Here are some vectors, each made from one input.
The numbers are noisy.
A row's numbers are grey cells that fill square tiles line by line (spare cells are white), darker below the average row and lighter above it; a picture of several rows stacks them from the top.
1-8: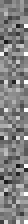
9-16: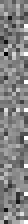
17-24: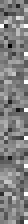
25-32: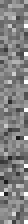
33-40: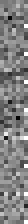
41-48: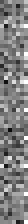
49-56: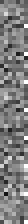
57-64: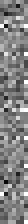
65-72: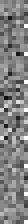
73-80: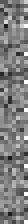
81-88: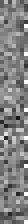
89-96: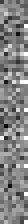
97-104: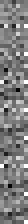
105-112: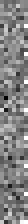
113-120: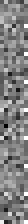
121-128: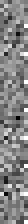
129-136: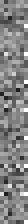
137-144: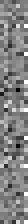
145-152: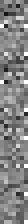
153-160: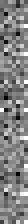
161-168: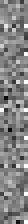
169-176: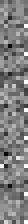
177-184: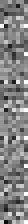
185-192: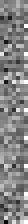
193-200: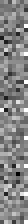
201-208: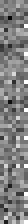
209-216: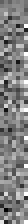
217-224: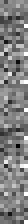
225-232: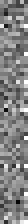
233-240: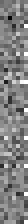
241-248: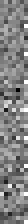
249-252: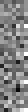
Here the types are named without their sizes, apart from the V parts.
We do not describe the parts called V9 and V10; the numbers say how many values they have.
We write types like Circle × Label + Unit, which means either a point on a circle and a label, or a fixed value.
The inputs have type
Circle × Circle × (Circle + V10) + Line × V9.
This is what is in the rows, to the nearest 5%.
About 70% of them hold a point on each of two circles, together with either a point on a circle, or a value of V10. The rest hold a point on a line and a value of V9.
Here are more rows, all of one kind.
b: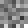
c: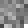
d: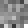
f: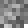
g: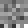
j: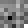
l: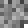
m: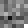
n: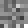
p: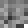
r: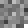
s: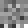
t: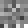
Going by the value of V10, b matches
n, r, s and t.
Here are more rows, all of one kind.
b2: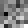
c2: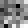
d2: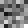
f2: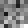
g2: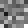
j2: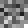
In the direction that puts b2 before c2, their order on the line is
g2, b2, f2, d2, j2, c2.
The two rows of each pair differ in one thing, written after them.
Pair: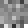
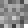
the value of V10
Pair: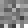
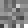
the place on one of the two circles
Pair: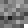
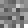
the place on one of the two circles
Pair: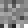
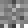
the place on one of the two circles
